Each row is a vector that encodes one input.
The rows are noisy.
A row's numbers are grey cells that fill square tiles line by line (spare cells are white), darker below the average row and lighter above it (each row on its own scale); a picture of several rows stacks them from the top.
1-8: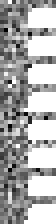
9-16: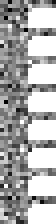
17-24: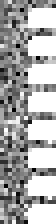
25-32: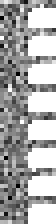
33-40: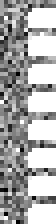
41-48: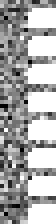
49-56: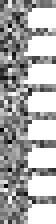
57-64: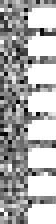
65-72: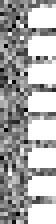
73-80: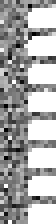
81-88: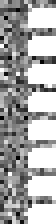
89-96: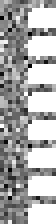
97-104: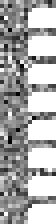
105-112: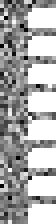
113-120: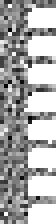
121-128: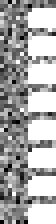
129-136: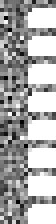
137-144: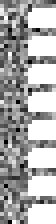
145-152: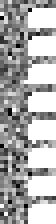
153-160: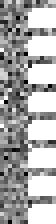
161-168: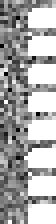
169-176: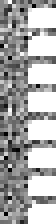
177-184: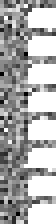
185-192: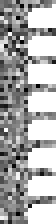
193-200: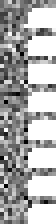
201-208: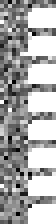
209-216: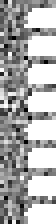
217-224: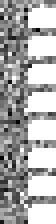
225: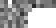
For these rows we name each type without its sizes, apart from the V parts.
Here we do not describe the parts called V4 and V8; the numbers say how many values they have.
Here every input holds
a value of V4 and a value of V8, together with either a point on a line, or a node of a tree.
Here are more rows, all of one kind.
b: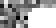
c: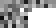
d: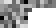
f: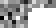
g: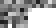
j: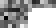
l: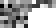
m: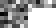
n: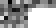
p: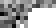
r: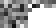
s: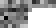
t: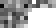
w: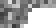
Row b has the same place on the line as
d, j, p and s.
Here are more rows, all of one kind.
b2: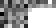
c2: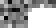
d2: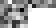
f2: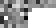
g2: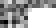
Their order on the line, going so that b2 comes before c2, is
f2, g2, b2, c2, d2.
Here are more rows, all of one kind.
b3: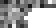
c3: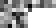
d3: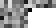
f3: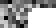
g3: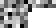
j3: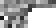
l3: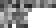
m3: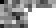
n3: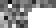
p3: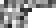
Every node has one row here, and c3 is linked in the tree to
l3 and m3.
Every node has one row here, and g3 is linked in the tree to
b3 and p3.
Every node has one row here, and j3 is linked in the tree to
l3.
